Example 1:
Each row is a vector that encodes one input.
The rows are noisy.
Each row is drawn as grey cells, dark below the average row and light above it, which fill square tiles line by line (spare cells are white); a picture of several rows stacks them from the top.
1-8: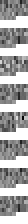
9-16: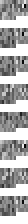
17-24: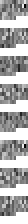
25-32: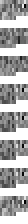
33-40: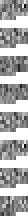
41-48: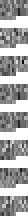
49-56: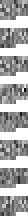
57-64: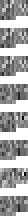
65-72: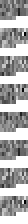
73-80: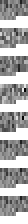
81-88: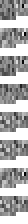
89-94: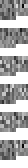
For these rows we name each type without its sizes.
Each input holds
a point on a line.
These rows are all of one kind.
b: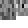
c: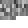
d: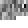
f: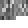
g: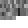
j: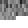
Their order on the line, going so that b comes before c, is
f, b, g, j, c, d.
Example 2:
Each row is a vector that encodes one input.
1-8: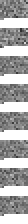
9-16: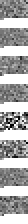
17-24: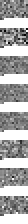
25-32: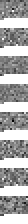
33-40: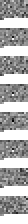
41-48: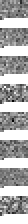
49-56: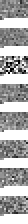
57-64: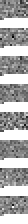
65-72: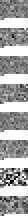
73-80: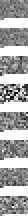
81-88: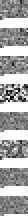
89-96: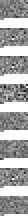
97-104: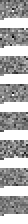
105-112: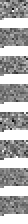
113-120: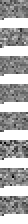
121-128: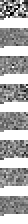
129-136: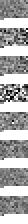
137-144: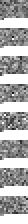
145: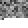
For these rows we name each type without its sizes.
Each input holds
either a point on a circle, or a fixed value.
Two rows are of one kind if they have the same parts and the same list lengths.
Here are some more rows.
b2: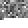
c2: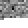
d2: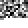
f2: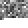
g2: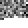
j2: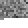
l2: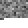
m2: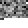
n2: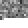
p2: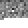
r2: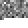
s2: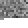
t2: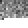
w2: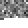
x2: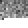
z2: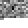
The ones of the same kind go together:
b2, c2, f2, g2, j2, l2, m2, n2, p2, r2, s2, t2, w2, x2, z2
d2

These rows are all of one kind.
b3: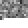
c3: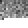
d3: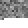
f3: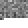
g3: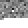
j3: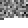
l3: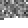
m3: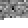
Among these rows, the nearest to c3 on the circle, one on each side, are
d3 and g3.
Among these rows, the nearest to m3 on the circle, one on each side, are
g3 and l3.
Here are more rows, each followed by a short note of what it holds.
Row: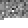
a point on a circle
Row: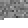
a point on a circle
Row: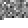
a point on a circle
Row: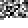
a fixed value
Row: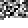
a fixed value
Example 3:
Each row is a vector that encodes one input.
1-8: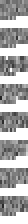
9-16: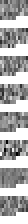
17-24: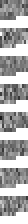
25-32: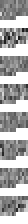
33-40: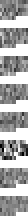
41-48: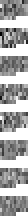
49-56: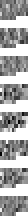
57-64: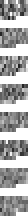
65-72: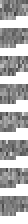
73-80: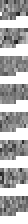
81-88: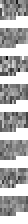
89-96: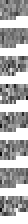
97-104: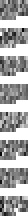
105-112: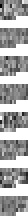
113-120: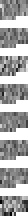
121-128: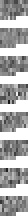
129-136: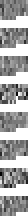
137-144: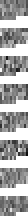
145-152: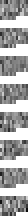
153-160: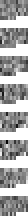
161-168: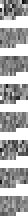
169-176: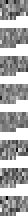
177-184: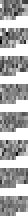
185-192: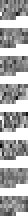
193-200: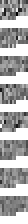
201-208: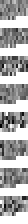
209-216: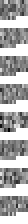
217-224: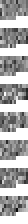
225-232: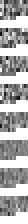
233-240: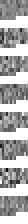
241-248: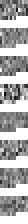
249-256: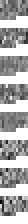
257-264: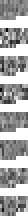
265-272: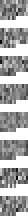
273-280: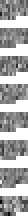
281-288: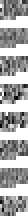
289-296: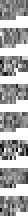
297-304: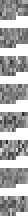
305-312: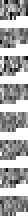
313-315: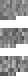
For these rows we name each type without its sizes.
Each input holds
a point on a line.
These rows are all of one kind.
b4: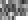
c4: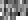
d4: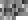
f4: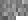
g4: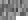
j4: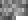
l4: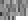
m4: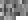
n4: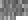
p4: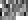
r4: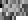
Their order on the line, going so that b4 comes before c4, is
b4, c4, m4, d4, n4, g4, f4, l4, p4, j4, r4.
